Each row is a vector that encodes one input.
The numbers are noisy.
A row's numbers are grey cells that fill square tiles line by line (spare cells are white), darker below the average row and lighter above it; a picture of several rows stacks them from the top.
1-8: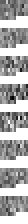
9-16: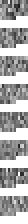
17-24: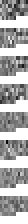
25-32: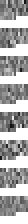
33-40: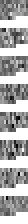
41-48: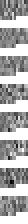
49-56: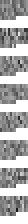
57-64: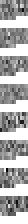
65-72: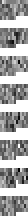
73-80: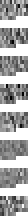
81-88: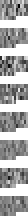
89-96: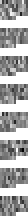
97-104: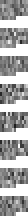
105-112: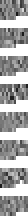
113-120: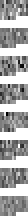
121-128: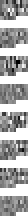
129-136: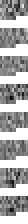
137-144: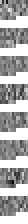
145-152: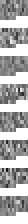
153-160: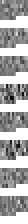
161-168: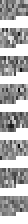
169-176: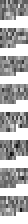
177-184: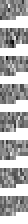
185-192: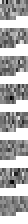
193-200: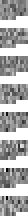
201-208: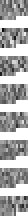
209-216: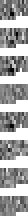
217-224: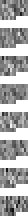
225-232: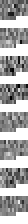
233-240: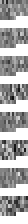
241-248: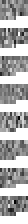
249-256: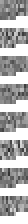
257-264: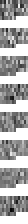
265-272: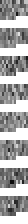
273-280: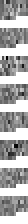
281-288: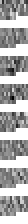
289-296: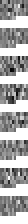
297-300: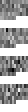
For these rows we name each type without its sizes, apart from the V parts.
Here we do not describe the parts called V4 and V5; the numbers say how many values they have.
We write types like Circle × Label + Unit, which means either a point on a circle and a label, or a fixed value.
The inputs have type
(Bool × Bool × Bool × V4 + Tree) × V5.
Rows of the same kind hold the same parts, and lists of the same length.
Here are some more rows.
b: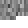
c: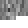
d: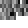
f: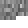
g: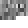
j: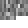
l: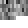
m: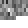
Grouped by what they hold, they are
b, f, g, l, m
c, d, j

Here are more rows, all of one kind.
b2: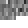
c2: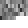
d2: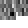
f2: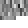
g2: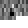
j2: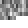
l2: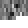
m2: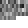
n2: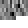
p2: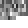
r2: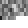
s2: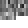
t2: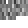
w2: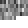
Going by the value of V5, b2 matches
c2, f2, r2 and t2.
